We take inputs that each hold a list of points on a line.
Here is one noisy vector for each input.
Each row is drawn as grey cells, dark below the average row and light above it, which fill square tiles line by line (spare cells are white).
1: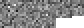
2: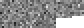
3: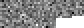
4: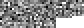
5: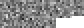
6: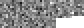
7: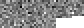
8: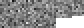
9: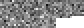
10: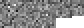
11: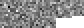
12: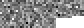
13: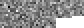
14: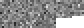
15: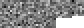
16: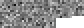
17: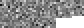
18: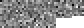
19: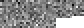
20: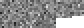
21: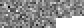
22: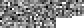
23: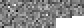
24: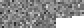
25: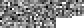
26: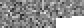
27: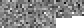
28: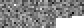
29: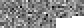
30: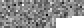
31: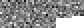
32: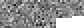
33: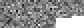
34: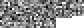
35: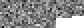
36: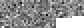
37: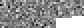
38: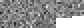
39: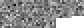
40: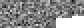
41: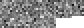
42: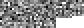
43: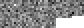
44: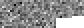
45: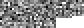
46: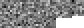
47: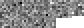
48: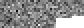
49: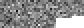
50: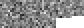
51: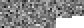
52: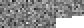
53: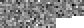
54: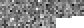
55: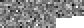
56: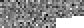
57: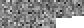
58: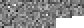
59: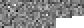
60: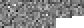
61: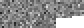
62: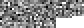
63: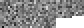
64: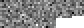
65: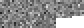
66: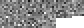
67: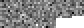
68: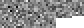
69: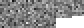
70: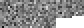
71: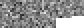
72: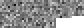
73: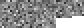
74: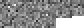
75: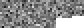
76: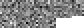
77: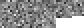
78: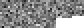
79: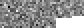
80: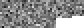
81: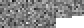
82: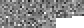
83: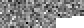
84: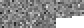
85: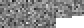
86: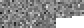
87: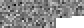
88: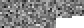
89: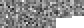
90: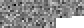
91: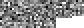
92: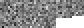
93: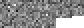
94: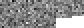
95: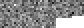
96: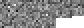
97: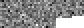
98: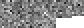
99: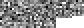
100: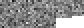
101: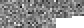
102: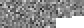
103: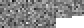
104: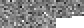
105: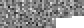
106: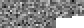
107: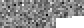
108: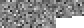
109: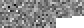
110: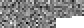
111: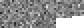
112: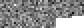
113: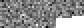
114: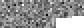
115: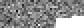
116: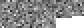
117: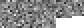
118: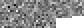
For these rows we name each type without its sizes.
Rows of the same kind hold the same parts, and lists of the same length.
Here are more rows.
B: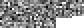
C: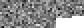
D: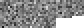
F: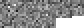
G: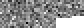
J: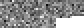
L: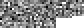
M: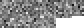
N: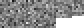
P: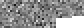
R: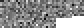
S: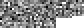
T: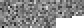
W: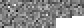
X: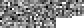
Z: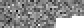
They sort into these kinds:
B, L, S, X
C, D, F, N, T, W, Z
G, J, M, P, R

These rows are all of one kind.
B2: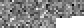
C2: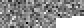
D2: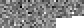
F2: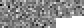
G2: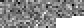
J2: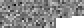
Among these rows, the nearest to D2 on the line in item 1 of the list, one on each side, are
B2 and J2.
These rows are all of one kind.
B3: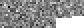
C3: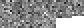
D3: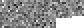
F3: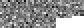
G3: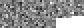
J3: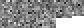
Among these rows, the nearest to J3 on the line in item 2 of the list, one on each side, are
B3 and C3.
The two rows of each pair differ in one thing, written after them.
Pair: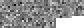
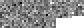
the place on the line in item 2 of the list
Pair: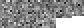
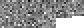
the place on the line in item 2 of the list
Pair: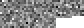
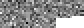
the place on the line in item 2 of the list
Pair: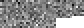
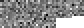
the place on the line in item 2 of the list
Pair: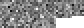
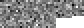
the place on the line in item 1 of the list
